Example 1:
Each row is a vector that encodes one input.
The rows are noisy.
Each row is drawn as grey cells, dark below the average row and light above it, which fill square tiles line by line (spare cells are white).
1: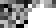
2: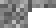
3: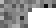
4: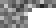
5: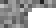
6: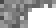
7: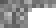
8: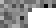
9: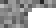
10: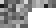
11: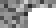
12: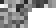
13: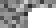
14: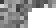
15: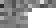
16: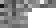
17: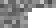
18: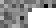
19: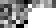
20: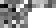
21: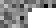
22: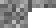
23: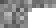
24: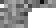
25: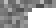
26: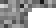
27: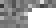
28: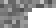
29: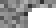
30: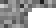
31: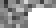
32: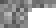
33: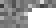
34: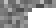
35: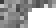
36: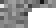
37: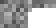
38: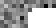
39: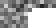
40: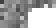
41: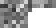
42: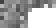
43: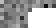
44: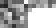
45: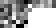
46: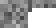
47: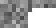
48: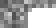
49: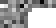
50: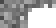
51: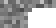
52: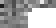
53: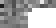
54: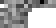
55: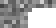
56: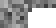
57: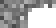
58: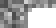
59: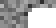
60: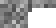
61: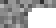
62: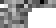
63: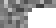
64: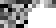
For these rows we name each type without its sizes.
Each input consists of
either a fixed value, or three true/false values.
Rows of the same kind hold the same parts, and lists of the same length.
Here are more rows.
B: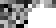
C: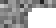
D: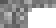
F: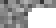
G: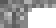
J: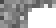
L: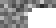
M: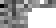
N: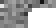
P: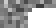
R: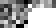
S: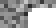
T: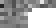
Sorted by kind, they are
B, R
C, D, F, G, J, L, M, N, P, S, T

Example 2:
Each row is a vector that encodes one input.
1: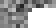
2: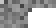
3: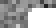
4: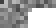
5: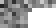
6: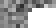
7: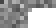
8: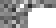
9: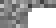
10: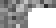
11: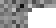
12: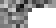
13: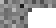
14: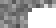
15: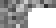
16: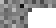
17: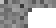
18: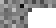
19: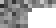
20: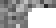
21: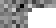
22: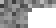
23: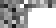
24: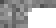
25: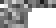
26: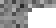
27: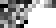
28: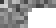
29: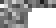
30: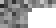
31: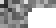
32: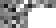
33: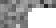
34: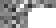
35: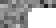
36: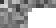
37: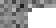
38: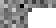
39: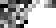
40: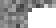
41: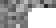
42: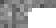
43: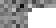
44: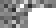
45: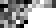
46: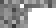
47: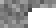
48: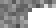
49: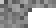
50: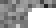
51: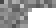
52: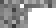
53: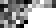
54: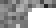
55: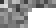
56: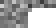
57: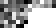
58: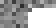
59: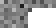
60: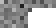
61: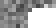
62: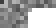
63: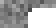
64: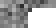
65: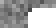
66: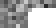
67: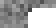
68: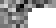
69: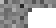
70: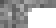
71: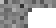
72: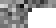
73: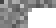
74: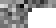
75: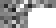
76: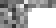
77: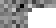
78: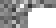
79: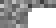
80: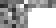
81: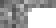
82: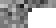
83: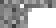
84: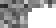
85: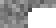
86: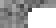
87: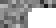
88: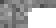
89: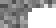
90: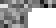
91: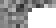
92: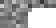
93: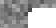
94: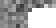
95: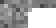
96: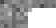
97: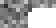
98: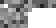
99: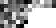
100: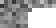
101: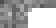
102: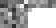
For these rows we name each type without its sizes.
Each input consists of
either a fixed value, or three true/false values.
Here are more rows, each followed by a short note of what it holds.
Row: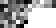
a fixed value
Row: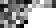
a fixed value
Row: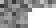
three true/false values
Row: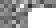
three true/false values
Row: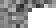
three true/false values
